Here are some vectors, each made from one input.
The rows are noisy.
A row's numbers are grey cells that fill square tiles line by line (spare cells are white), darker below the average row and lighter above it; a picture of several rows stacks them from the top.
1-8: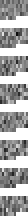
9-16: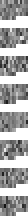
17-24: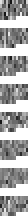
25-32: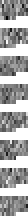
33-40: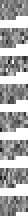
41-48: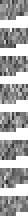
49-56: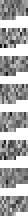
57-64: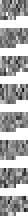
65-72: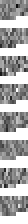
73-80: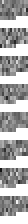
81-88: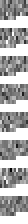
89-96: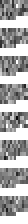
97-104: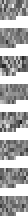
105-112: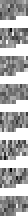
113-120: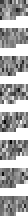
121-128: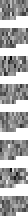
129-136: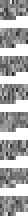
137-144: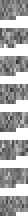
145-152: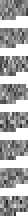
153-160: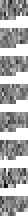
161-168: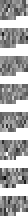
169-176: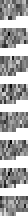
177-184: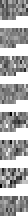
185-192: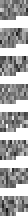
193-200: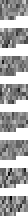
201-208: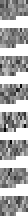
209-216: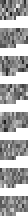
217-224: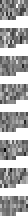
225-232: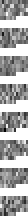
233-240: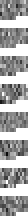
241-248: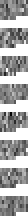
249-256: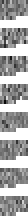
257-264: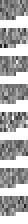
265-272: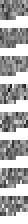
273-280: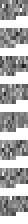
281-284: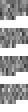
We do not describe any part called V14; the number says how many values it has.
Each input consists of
either a point on an 8-point circle, three true/false values and a value of V14, or one of 12 labels.
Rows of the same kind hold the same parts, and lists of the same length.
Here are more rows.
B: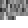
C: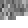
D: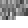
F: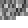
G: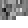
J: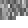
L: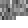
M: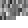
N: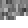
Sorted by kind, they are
B, C, D, G, J, L, N
F, M

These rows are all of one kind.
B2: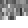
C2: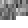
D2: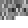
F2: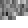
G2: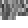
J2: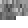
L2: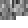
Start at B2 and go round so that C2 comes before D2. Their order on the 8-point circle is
B2, L2, J2, C2, D2, G2, F2.
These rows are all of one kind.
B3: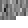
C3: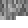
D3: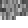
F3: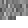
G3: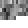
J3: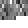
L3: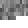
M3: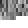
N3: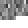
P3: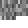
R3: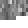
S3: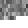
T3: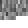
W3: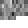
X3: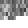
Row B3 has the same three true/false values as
G3, L3, R3 and S3.
